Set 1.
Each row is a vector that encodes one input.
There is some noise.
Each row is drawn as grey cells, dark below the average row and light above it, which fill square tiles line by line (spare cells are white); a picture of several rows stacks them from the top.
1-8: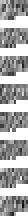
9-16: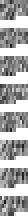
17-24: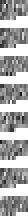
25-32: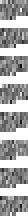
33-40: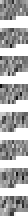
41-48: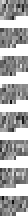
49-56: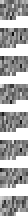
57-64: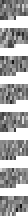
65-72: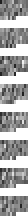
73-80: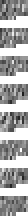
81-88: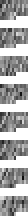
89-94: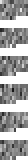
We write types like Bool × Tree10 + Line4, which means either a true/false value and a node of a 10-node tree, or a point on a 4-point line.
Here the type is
Bool × (Line8 + Tree8).
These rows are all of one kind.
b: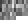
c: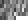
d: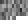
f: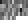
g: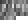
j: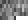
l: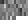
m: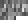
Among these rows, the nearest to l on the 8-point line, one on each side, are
d and m.
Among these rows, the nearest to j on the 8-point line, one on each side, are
c and m.
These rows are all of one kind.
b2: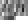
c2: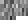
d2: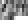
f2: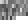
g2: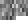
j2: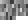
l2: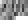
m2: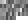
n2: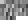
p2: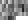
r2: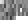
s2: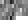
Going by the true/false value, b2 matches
d2, l2 and p2.
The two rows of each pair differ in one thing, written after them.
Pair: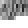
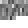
the true/false value
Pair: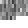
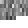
the node of the tree
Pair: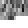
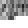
the node of the tree
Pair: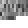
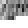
the node of the tree
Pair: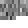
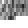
the true/false value
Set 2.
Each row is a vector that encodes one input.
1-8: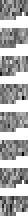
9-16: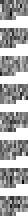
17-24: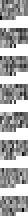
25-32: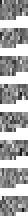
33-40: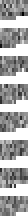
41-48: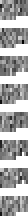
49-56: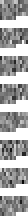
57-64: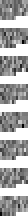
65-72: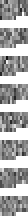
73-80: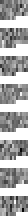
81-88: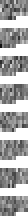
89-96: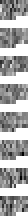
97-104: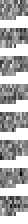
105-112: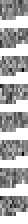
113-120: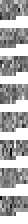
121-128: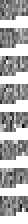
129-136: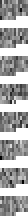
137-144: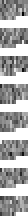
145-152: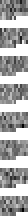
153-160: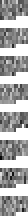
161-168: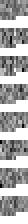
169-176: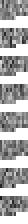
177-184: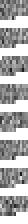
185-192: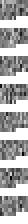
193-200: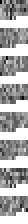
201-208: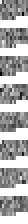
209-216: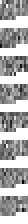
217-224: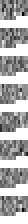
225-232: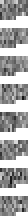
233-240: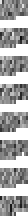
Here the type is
(Label9 + Line20) × Line5.
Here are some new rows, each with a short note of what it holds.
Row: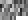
a point on a 5-point line and a point on a 20-point line
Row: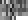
one of 9 labels and a point on a 5-point line
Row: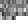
a point on a 5-point line and a point on a 20-point line
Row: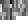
one of 9 labels and a point on a 5-point line
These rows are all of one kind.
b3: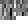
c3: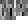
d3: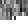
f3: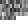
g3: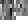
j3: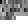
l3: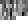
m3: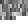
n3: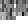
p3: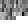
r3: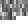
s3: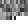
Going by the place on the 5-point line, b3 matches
c3, l3, n3 and p3.
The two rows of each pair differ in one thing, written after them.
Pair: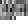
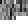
the label
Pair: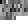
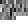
the label
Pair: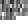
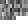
the place on the 5-point line
